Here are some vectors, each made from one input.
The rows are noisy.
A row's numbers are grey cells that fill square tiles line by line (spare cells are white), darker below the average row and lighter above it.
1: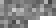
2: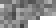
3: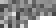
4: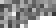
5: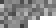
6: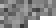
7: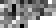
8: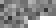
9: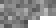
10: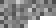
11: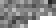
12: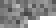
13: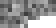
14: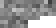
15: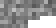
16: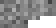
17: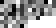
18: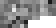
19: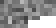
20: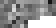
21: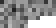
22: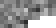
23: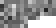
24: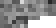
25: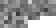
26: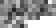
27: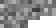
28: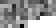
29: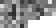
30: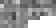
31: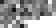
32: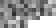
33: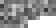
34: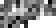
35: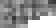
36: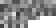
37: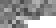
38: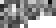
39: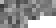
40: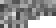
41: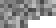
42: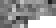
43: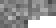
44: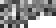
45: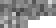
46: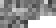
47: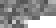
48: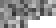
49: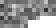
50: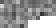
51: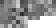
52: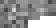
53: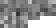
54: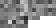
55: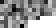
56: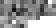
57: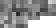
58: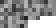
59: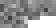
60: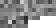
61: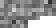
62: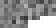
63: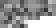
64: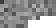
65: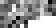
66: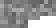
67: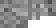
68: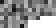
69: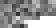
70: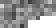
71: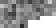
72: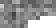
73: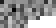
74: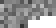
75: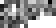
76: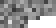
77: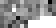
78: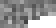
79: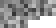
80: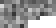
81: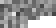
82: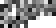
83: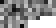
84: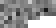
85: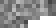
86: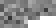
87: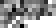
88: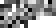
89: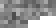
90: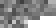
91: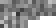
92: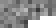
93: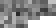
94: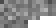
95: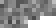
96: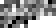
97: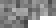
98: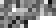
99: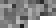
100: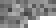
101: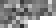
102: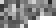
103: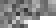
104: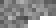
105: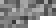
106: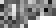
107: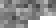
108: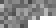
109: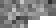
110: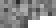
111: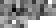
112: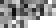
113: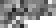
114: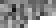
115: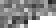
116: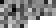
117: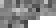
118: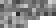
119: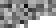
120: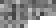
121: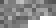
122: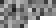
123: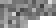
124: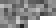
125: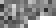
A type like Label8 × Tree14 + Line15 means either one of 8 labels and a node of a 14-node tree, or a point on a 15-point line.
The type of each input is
List2(Line7) + Tree10.
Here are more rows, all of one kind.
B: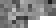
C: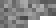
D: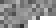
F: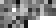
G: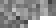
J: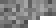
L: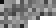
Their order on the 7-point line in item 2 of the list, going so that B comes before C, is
J, L, F, B, G, C, D.
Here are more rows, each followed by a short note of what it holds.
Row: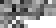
a node of a 10-node tree
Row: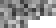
the empty list
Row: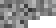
the empty list
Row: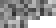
the empty list
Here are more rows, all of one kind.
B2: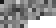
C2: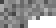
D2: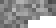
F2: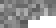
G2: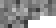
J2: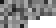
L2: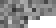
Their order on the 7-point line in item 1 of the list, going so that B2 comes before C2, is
L2, J2, B2, D2, C2, F2, G2.
